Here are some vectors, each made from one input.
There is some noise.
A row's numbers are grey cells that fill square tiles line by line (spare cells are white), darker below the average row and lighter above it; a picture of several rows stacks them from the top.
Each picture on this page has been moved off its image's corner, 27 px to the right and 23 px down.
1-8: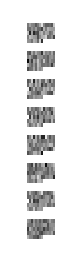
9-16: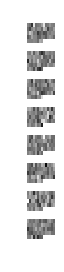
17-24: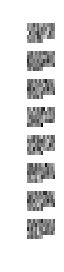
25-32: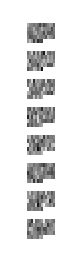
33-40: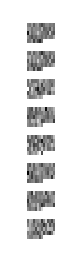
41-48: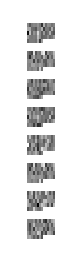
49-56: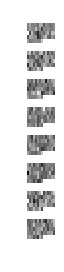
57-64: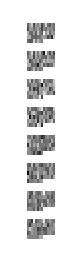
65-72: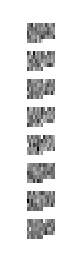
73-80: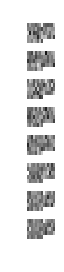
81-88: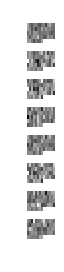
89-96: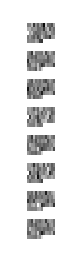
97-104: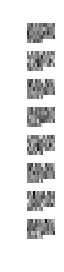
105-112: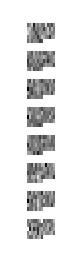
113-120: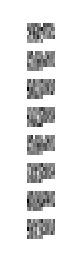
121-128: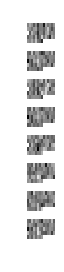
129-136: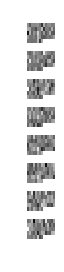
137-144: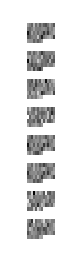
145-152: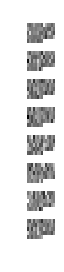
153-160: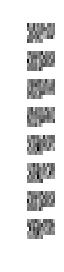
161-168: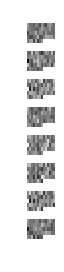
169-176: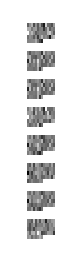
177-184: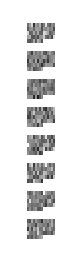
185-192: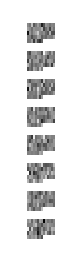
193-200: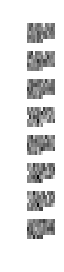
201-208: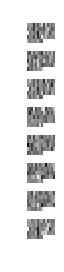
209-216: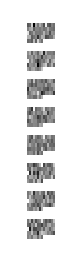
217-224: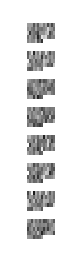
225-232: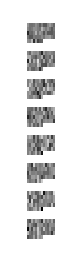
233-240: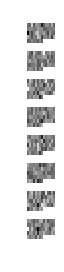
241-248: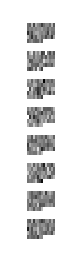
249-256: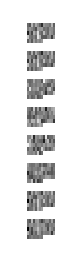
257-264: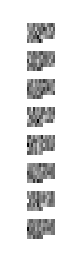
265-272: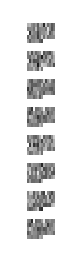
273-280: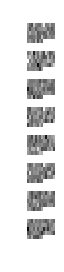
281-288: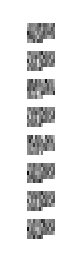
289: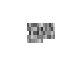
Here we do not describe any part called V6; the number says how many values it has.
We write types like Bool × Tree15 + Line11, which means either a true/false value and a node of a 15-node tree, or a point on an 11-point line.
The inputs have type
(Label10 × Tree12 + List2(V6)) × Line5.
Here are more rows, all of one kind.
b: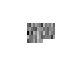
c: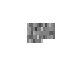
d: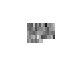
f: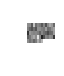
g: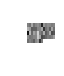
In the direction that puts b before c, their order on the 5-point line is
b, g, c, f, d.
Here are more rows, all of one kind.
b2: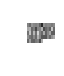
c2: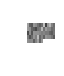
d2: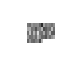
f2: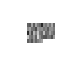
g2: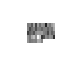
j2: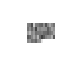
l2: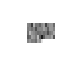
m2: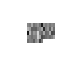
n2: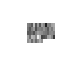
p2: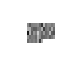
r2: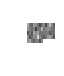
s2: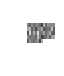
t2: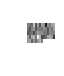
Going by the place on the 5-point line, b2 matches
d2, m2, p2 and s2.
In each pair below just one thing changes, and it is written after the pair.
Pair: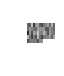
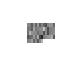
the place on the 5-point line
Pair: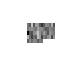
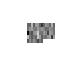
the value of V6 in item 2 of the list
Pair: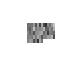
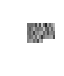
the value of V6 in item 1 of the list
